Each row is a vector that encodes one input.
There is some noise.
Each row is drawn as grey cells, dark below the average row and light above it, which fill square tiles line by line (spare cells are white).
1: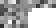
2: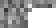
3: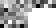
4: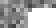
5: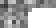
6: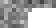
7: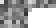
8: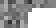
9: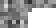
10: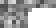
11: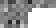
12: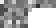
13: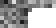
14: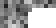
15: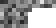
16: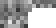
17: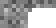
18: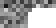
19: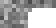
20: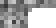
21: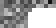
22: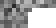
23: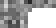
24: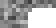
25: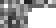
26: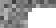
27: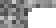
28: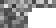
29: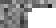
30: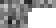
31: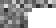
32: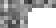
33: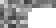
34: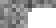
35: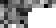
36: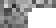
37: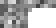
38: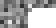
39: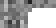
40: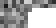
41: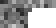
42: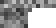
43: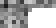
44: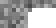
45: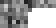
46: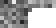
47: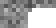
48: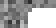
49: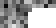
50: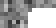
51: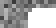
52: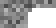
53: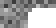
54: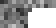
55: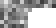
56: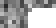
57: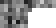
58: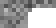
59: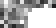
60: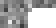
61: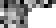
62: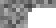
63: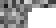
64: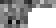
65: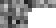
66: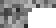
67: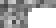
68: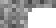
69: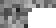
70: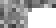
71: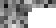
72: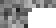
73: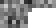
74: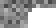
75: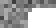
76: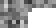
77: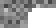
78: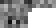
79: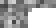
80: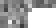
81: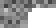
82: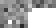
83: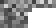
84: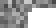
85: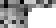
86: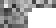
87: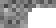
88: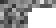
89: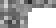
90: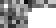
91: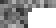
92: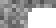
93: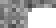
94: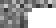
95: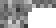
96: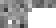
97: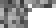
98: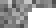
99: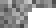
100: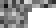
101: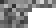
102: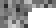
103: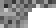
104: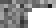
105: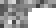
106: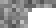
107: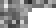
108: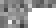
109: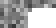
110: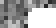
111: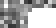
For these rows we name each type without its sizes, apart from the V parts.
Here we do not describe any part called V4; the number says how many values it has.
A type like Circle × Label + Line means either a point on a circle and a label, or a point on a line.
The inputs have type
Line × (Line + V4).
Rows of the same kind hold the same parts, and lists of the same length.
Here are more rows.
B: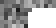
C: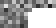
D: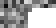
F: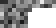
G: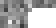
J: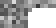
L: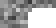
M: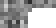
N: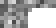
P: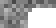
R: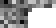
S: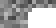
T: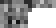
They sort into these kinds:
B, C, D, F, G, J, N, R
L, M, P, S, T

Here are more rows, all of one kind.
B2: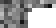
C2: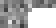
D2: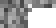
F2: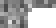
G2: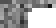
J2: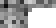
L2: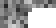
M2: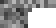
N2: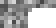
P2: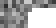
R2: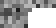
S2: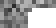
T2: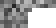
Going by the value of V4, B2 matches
C2, D2, F2 and G2.
